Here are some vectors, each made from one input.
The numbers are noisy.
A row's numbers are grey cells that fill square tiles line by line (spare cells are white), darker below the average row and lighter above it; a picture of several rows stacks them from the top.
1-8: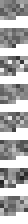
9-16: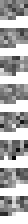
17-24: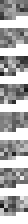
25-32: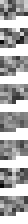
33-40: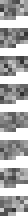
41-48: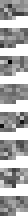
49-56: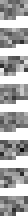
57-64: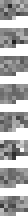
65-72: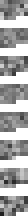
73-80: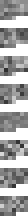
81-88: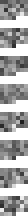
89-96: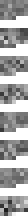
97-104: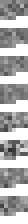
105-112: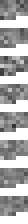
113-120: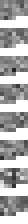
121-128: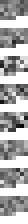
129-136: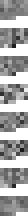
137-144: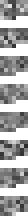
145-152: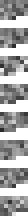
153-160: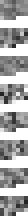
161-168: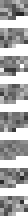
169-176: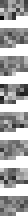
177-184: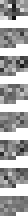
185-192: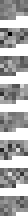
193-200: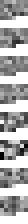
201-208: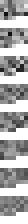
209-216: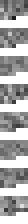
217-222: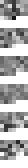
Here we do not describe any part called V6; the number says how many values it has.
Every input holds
either a point on a 7-point line, or a list of up to two items, each a true/false value and a value of V6.
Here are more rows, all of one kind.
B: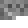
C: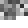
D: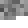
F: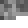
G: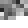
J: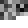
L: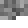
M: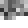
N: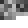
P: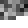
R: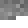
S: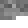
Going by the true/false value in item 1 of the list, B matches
J and N.
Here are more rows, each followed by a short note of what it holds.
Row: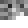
the empty list
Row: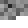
the empty list
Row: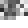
the empty list
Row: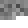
a list of one item
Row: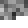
a point on a 7-point line
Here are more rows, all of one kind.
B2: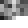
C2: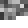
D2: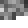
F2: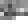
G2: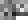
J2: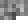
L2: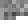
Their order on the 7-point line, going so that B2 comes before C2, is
G2, L2, B2, D2, J2, C2, F2.
